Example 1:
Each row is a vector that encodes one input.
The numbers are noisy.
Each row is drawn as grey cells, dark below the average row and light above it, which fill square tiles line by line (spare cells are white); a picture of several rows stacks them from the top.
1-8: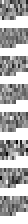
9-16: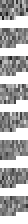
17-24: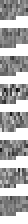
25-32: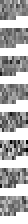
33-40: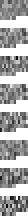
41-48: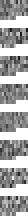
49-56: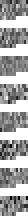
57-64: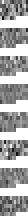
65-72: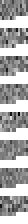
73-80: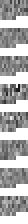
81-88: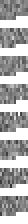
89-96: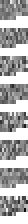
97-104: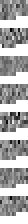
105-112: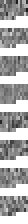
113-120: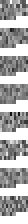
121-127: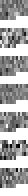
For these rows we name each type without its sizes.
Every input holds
either a node of a tree, or three true/false values.
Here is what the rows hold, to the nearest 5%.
About 30% of them hold a node of a tree. The rest hold three true/false values.
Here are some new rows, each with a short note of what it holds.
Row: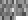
a node of a tree
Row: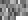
three true/false values
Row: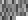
a node of a tree
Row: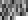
a node of a tree
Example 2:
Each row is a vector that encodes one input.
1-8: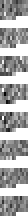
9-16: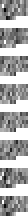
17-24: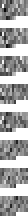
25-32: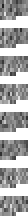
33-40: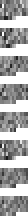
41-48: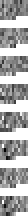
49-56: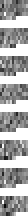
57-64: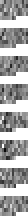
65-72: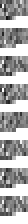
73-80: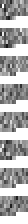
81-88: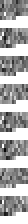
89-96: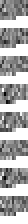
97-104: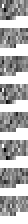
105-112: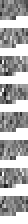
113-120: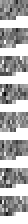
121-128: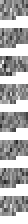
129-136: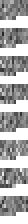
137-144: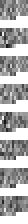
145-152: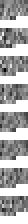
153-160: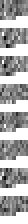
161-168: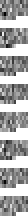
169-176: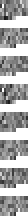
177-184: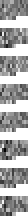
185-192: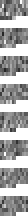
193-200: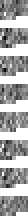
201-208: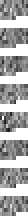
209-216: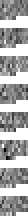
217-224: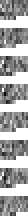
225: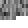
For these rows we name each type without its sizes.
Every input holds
either a point on a line, or a node of a tree.
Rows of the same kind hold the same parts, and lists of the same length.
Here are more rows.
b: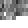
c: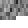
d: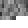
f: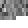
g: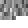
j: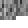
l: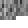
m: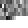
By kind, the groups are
b, c, d, f, g, j, l
m

